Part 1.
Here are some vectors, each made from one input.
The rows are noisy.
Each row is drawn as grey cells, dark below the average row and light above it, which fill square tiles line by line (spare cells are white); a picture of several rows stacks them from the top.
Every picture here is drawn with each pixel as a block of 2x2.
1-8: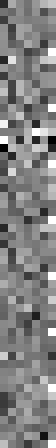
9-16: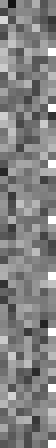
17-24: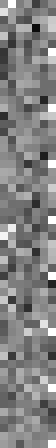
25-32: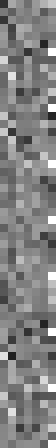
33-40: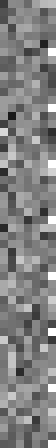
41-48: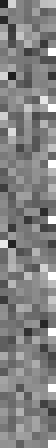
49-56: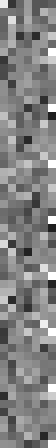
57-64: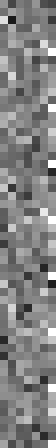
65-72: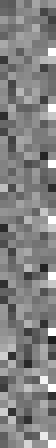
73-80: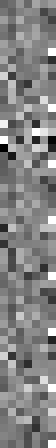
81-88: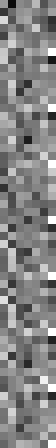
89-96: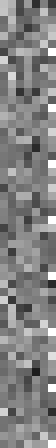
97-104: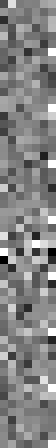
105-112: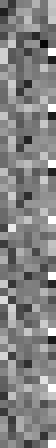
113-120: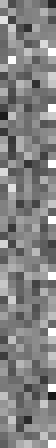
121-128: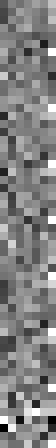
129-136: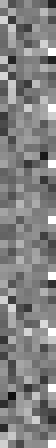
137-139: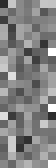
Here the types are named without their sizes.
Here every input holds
either a point on a circle, or a fixed value.
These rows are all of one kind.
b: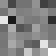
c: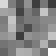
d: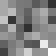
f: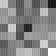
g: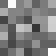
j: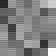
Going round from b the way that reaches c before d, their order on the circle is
b, j, g, c, f, d.
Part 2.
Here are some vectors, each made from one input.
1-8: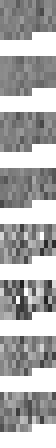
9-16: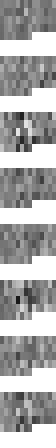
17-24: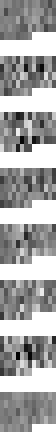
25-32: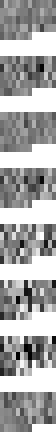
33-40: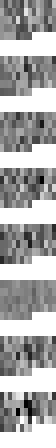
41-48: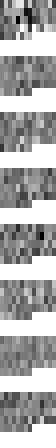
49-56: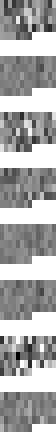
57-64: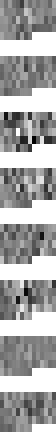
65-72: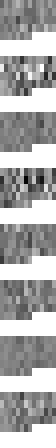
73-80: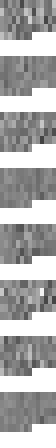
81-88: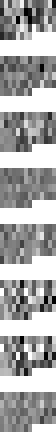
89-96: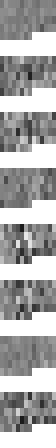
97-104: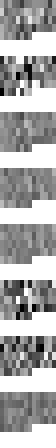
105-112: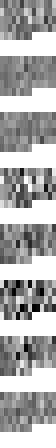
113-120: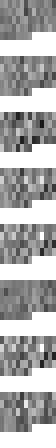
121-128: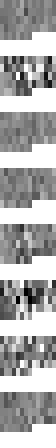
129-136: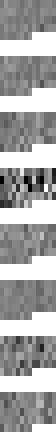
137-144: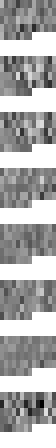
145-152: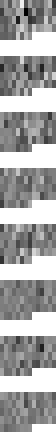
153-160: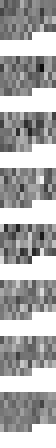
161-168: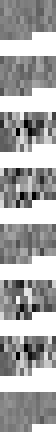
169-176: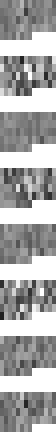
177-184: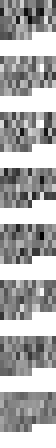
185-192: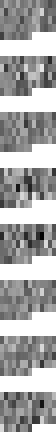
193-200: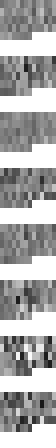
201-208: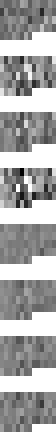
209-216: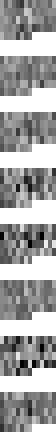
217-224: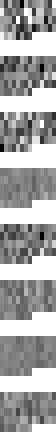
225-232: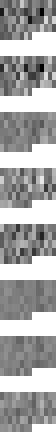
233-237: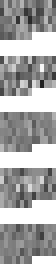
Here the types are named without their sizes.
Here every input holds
three true/false values.
